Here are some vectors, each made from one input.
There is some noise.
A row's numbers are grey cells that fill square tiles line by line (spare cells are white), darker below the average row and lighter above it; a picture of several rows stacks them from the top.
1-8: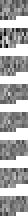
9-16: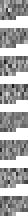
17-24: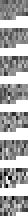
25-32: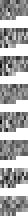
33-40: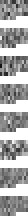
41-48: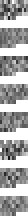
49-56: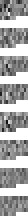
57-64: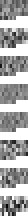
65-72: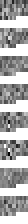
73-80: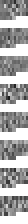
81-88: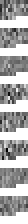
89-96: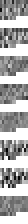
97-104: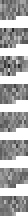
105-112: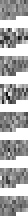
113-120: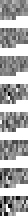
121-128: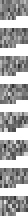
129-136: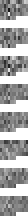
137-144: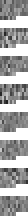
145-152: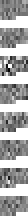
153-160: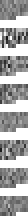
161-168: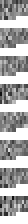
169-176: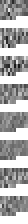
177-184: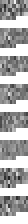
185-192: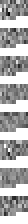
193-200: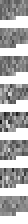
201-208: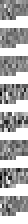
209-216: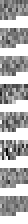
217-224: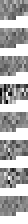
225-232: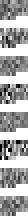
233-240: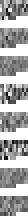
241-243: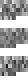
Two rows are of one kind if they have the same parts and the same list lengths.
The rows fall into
3 kinds.
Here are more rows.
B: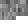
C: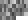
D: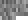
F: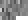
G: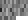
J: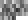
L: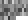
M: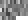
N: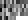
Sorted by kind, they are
B, D, L
C, G, N
F, J, M

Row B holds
a node of a 12-node tree.
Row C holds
three true/false values.
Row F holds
a point on an 11-point line.
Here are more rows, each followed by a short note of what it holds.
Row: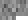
a point on an 11-point line
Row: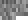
a node of a 12-node tree
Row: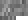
three true/false values
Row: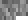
a node of a 12-node tree
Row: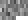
a point on an 11-point line
